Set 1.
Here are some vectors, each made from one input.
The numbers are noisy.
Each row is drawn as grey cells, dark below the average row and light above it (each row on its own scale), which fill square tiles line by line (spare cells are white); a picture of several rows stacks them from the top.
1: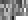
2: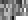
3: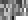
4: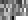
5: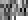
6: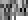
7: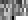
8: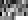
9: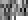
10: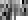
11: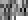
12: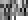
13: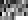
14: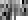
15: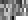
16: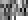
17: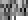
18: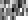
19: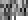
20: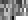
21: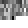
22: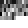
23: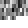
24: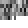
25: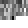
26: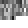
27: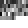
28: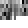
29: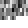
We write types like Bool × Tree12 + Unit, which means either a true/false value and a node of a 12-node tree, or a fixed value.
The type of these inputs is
Line5.
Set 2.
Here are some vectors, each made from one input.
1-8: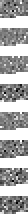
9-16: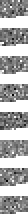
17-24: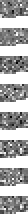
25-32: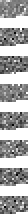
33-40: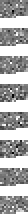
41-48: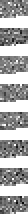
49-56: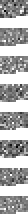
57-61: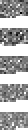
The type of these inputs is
Tree10.
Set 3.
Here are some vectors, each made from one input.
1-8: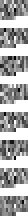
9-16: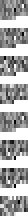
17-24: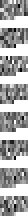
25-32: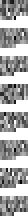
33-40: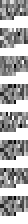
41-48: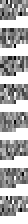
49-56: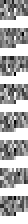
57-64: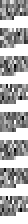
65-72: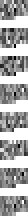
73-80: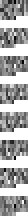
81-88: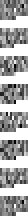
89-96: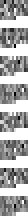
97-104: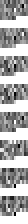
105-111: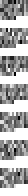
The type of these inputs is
Bool × Bool × Bool + Unit.
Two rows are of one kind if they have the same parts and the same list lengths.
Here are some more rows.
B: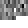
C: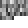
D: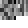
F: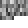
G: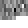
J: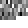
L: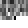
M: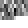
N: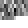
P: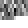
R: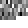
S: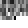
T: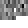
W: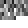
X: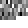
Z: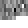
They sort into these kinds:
B, C, D, F, G, L, M, N, P, S, T, W, Z
J, R, X

